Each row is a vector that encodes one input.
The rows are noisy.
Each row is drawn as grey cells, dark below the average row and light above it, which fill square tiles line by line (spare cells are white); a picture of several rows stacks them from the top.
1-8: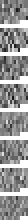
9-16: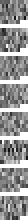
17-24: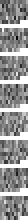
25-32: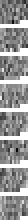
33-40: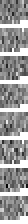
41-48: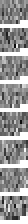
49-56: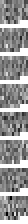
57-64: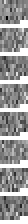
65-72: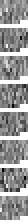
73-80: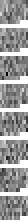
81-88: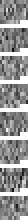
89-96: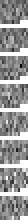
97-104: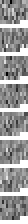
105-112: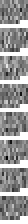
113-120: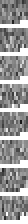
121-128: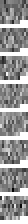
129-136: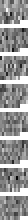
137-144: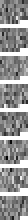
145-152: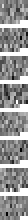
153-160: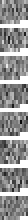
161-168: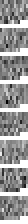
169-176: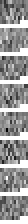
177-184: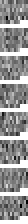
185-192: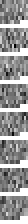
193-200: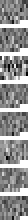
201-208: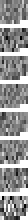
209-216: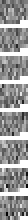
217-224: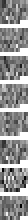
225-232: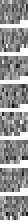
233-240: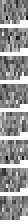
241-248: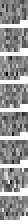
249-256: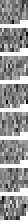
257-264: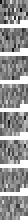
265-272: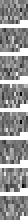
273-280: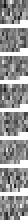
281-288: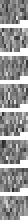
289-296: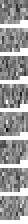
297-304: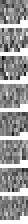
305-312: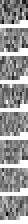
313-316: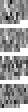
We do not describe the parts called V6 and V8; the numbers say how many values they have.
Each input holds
a value of V6, together with either a point on a 5-point line and a true/false value, or a value of V8.
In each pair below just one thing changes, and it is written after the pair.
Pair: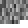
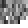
the true/false value
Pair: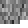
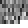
the place on the 5-point line
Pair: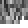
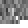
the true/false value
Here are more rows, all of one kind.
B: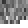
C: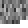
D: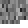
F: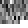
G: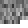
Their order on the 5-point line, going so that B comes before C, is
F, G, B, D, C.
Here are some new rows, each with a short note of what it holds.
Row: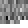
a value of V6 and a value of V8
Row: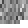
a value of V6 and a value of V8
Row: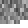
a value of V6 and a value of V8
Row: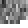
a point on a 5-point line, a true/false value and a value of V6
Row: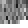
a value of V6 and a value of V8
